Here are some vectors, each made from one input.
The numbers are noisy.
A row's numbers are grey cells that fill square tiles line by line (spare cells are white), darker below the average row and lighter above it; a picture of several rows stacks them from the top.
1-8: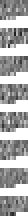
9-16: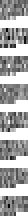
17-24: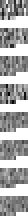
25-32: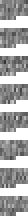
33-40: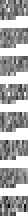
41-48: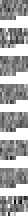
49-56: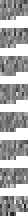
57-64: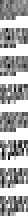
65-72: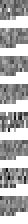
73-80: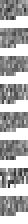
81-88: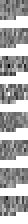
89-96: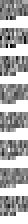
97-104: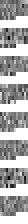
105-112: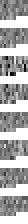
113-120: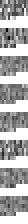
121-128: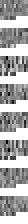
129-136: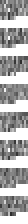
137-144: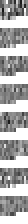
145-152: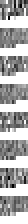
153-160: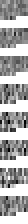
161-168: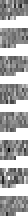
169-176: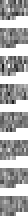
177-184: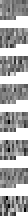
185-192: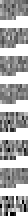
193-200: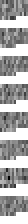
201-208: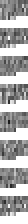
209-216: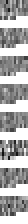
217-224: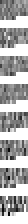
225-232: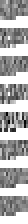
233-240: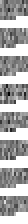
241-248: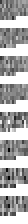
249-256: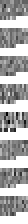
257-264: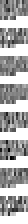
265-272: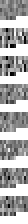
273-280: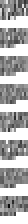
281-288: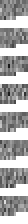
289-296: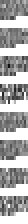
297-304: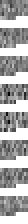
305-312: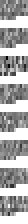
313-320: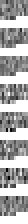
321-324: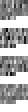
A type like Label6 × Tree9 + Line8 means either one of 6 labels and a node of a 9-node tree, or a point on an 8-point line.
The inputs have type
Label12 + Line11.
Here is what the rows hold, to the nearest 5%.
About 50% of them hold one of 12 labels. The rest hold a point on an 11-point line.
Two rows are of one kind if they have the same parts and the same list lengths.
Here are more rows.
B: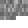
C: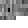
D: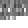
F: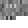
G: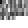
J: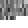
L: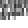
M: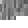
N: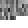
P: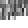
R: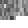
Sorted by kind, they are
B, F, G, J, N, R
C, D, L, M, P

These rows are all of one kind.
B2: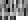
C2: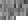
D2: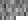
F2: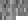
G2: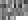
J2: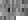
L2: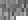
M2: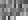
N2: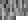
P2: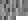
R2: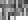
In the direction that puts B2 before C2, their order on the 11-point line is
D2, F2, N2, P2, B2, L2, J2, R2, C2, M2, G2.
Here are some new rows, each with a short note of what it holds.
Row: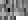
a point on an 11-point line
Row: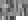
one of 12 labels
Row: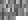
one of 12 labels
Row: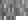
one of 12 labels
